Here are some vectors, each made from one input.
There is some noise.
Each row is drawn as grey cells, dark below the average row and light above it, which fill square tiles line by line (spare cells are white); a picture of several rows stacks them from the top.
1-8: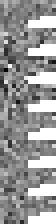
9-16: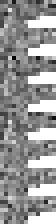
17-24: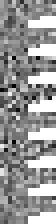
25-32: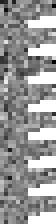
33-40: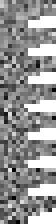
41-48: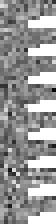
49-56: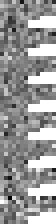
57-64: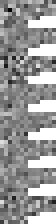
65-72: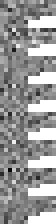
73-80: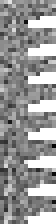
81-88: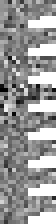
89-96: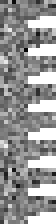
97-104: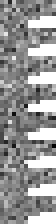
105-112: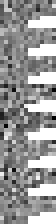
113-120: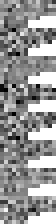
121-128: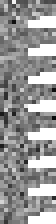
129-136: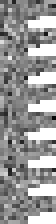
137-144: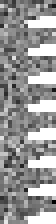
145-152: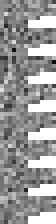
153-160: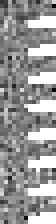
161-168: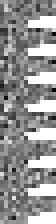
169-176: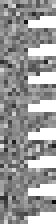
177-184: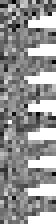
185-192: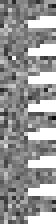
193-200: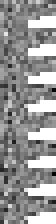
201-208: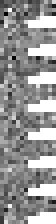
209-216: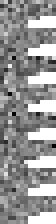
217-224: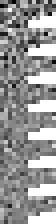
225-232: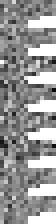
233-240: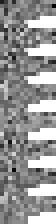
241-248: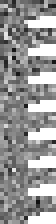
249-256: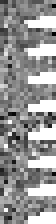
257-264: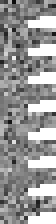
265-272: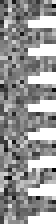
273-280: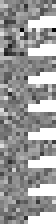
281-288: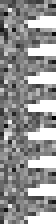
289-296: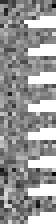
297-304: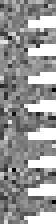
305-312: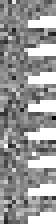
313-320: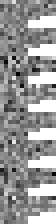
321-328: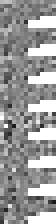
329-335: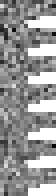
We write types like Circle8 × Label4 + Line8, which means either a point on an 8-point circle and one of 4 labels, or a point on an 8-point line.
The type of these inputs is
List2(Line9).
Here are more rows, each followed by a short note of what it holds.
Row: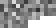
a list of two items
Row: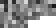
a list of one item
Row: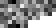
the empty list
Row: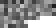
a list of one item
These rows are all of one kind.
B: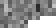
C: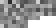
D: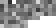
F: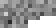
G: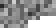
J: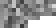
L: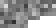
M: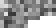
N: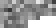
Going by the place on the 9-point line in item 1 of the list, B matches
L and M.
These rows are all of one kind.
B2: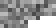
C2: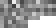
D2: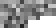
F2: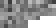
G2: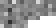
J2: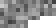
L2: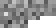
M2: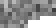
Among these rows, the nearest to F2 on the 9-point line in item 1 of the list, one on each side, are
B2 and G2.
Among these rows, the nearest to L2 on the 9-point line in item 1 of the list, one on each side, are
C2 and J2.
